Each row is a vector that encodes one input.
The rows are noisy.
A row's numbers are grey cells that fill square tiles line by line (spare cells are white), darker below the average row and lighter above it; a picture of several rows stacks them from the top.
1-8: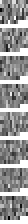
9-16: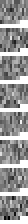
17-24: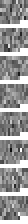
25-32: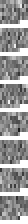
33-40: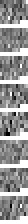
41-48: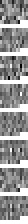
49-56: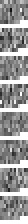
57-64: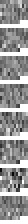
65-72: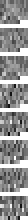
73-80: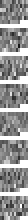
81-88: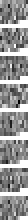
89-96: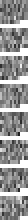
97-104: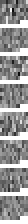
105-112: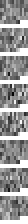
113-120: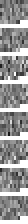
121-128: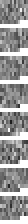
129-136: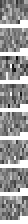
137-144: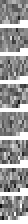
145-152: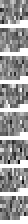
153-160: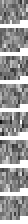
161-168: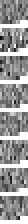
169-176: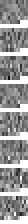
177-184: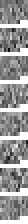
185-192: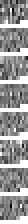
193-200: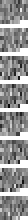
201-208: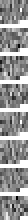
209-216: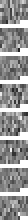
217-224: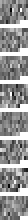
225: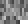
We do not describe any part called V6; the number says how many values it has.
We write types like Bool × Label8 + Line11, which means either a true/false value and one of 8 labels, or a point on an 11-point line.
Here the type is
Circle17 + Line11 + V6.
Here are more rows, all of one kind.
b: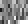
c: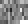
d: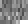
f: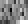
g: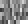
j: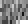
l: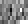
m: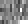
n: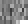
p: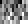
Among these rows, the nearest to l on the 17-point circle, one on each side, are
c and m.
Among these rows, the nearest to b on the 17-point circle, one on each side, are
g and j.
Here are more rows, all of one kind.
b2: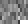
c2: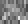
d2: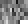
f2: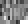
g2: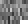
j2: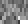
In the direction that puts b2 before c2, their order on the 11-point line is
g2, d2, b2, j2, c2, f2.
